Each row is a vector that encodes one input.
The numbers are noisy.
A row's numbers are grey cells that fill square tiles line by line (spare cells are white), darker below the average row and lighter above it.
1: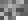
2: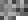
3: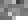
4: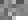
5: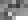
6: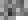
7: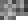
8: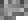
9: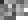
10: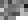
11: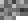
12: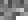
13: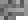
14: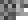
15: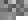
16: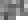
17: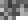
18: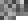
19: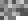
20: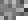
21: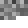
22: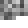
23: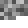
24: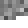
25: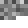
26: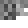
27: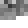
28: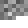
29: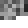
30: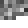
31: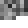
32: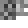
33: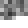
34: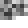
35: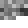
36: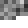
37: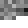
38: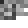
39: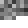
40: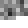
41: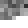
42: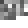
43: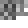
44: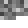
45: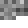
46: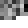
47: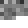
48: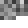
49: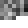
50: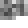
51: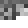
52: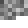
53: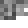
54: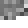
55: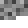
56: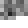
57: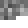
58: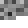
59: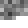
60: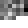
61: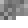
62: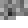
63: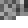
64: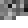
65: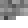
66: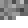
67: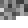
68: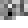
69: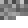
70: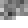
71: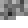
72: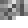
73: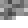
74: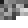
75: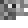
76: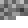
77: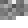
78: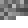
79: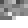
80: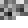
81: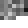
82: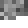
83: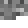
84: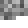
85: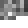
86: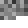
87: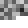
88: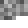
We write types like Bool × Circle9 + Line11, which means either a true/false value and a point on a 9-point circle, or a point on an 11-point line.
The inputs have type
Bool × Bool × Bool × Circle8 × (Tree9 + Unit).
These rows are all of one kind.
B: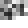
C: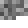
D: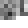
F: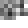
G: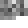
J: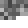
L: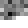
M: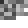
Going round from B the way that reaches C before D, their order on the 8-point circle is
B, L, J, C, G, D, M, F.
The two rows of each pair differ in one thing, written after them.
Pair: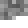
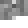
one of the three true/false values
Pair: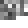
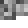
the place on the 8-point circle
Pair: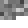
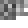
the node of the tree
